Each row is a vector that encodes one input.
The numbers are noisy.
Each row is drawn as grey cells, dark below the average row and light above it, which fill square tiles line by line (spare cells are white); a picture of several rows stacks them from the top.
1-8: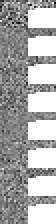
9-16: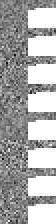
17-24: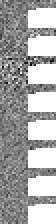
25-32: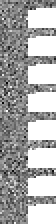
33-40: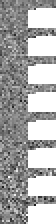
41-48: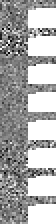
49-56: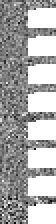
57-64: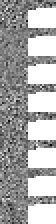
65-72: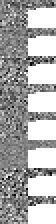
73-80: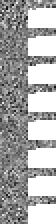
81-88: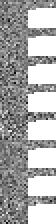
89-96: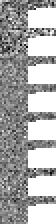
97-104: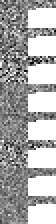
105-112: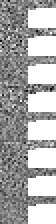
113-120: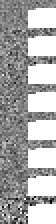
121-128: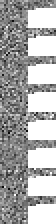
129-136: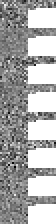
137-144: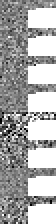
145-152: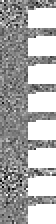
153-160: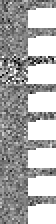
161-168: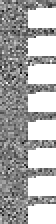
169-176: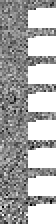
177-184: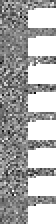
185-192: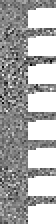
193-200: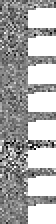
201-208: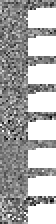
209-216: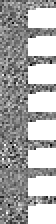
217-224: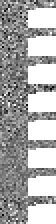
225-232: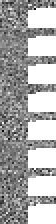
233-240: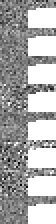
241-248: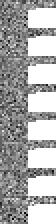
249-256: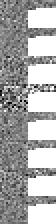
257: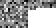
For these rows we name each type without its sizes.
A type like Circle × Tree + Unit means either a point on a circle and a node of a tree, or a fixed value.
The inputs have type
Bool × Bool × Bool × (Circle + Unit) × Label.
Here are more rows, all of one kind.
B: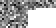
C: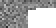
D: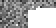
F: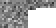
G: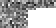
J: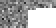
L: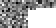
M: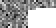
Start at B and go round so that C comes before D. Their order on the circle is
B, J, L, F, G, C, M, D.
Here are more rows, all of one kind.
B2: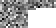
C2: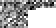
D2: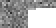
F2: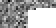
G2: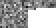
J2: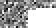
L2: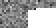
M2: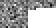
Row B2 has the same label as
C2 and L2.
